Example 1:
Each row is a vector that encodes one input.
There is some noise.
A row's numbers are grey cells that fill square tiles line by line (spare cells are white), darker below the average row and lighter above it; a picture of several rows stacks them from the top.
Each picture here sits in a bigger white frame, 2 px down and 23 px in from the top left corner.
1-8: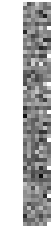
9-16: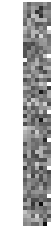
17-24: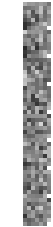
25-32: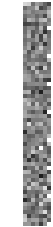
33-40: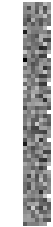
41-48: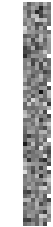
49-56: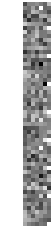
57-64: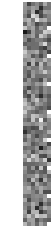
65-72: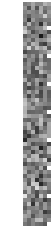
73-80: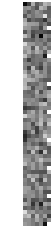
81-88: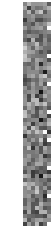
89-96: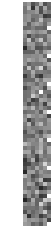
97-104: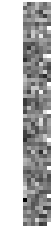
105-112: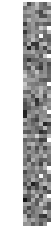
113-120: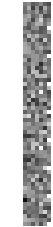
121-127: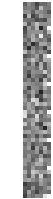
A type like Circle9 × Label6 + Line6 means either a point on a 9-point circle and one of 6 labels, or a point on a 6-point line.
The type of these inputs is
Bool × Bool × Bool × Bool.
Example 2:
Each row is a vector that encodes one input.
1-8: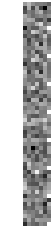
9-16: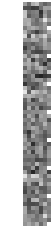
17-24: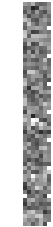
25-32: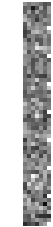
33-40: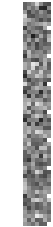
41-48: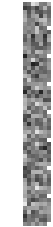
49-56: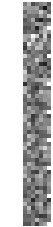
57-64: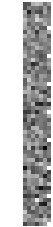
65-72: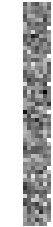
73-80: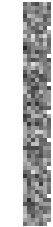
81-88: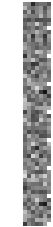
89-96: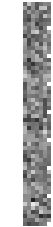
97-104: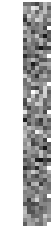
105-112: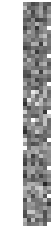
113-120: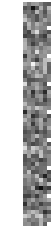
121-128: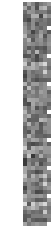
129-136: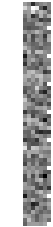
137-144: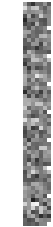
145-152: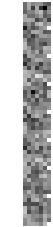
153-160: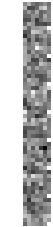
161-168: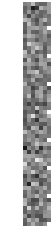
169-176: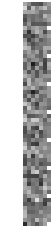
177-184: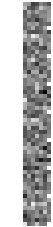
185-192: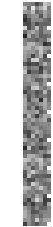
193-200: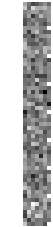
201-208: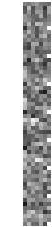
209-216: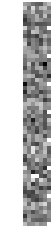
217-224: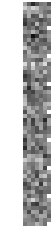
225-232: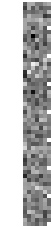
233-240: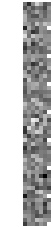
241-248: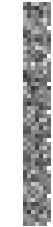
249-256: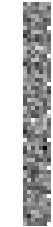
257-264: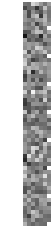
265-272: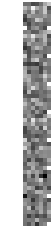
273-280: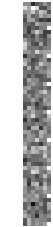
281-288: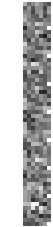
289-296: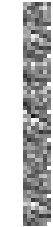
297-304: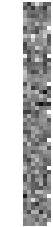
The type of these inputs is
Line4 × Line7.
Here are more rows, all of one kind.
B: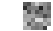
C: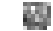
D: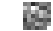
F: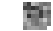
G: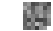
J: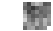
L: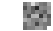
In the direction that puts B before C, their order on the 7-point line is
B, C, L, F, J, G, D.
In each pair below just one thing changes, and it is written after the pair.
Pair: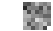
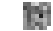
the place on the 7-point line
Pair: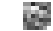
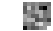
the place on the 4-point line
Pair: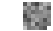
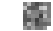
the place on the 7-point line
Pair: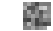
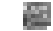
the place on the 4-point line
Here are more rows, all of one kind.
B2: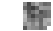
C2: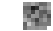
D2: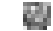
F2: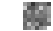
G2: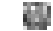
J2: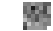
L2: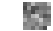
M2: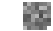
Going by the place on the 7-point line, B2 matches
F2 and J2.
